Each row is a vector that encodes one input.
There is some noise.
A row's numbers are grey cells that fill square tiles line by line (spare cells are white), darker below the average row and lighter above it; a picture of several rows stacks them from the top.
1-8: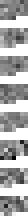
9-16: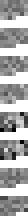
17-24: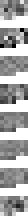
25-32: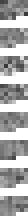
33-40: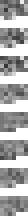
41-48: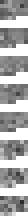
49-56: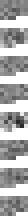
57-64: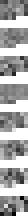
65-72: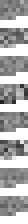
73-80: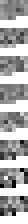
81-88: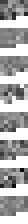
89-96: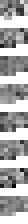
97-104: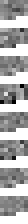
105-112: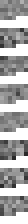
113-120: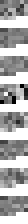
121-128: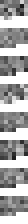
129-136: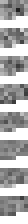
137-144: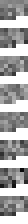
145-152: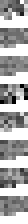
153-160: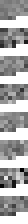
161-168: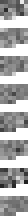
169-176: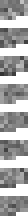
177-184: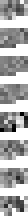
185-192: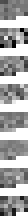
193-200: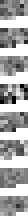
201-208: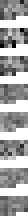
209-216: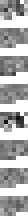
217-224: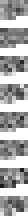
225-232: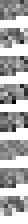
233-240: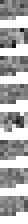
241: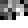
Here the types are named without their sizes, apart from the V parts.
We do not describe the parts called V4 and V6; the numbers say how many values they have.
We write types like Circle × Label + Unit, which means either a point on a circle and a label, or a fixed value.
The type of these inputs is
(Bool × V6 + V4) × Line.
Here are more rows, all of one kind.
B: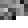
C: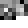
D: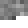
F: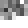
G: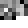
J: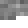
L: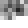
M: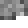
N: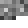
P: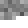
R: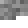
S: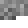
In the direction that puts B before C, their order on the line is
B, D, R, J, M, L, N, S, C, F, G, P.
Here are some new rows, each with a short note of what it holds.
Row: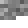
a point on a line, a true/false value and a value of V6
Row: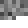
a point on a line and a value of V4
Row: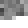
a point on a line and a value of V4
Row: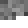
a point on a line and a value of V4
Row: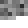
a point on a line and a value of V4
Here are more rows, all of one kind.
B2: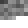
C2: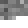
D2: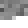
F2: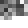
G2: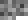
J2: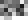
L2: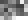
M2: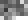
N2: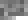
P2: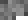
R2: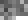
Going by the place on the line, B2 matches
C2 and L2.
